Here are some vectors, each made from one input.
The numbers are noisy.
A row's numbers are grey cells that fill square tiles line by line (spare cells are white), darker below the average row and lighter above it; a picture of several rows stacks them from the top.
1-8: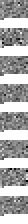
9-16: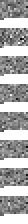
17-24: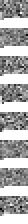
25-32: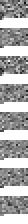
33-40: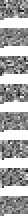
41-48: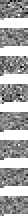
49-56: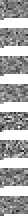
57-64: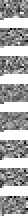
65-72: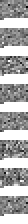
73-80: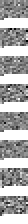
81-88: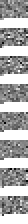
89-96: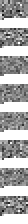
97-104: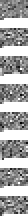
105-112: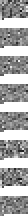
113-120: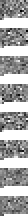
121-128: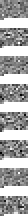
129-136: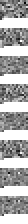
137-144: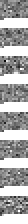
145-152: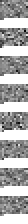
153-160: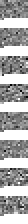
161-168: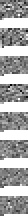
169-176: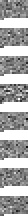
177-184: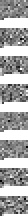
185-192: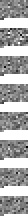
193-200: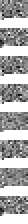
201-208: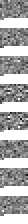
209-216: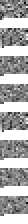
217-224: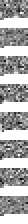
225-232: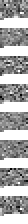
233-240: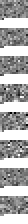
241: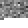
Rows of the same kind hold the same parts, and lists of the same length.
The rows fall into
2 kinds.
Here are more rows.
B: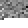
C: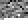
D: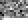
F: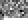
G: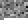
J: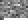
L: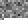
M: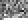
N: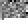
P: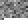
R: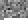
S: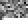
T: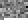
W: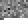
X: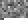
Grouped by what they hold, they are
B, G, J, L, P, R, T, W, X
C, D, F, M, N, S

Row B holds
a point on a 16-point circle and four true/false values.
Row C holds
a point on a 19-point circle.
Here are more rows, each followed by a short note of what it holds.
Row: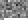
a point on a 16-point circle and four true/false values
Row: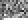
a point on a 19-point circle
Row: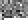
a point on a 19-point circle
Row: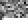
a point on a 19-point circle
